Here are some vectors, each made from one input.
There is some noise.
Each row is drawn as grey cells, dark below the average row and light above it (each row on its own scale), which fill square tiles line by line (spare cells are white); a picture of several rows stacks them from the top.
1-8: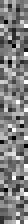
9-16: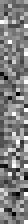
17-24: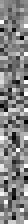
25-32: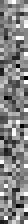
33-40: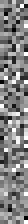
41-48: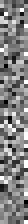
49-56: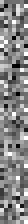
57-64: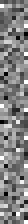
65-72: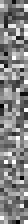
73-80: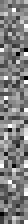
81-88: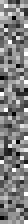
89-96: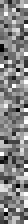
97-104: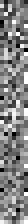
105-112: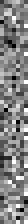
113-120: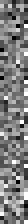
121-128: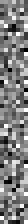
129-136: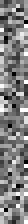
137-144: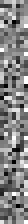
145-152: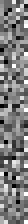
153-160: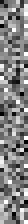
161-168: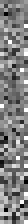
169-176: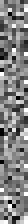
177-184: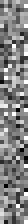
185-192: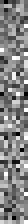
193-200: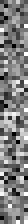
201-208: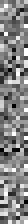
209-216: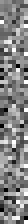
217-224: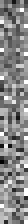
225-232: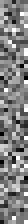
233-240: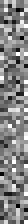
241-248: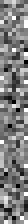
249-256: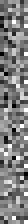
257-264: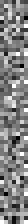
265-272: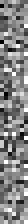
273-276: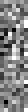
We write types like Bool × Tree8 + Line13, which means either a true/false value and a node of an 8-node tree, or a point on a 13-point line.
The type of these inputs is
(Bool × Bool × Bool × Bool + Line10) × Label10 × Label10 × Tree9.
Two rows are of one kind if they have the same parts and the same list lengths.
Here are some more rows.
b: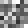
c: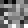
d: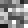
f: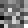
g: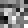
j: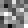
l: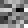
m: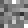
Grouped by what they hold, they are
b, f, g, l, m
c, d, j

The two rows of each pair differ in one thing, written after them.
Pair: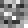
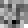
one of the four true/false values
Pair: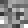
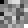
one of the four true/false values
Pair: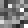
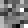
one of the two labels
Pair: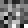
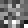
one of the four true/false values
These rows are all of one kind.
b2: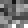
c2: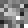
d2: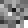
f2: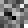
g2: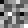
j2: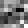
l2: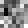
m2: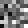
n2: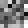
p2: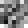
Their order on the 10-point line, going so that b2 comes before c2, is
b2, g2, j2, d2, m2, f2, n2, c2, l2, p2.
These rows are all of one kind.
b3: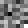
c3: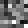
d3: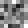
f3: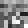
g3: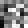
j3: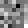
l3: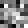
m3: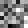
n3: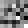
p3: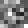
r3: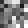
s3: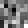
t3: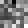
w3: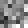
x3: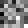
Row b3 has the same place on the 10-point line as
f3, l3, t3 and x3.
